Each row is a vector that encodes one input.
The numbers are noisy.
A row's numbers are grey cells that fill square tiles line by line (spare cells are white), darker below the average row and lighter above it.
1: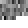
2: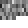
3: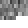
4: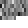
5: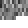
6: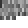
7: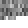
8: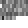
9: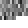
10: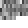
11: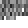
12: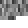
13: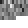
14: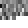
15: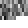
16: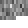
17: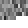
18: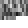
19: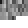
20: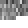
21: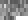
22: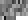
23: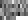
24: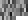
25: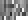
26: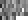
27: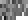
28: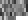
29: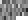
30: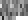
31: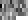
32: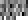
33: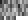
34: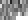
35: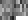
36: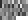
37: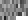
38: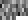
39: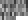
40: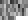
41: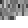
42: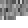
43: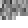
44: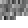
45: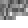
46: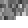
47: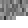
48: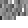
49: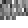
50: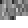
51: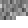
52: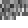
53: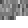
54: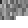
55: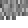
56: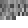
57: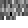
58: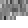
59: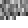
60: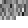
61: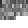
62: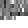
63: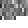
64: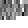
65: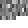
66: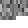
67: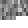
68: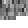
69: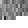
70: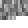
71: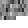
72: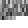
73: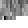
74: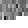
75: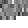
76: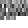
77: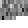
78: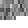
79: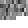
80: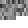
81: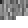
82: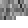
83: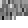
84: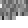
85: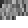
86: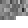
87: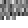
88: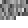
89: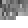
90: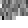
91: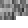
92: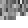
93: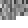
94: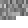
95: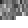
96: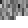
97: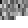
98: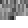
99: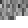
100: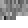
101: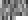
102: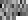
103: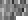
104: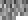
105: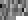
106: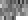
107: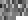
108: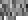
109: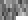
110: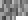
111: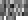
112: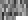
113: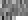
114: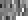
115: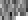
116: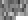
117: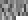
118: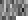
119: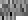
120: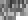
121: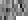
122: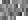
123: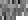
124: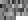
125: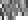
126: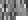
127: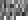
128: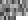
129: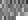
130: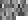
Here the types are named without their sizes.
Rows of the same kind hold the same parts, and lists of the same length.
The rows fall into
2 kinds.
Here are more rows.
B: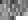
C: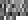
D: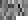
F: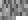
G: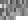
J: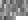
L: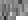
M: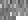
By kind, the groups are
B, F, G, J, L, M
C, D

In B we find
a node of a tree and three true/false values.
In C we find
a node of each of two trees.
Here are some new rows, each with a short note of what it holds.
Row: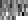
a node of each of two trees
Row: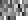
a node of each of two trees
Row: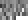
a node of each of two trees
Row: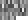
a node of each of two trees
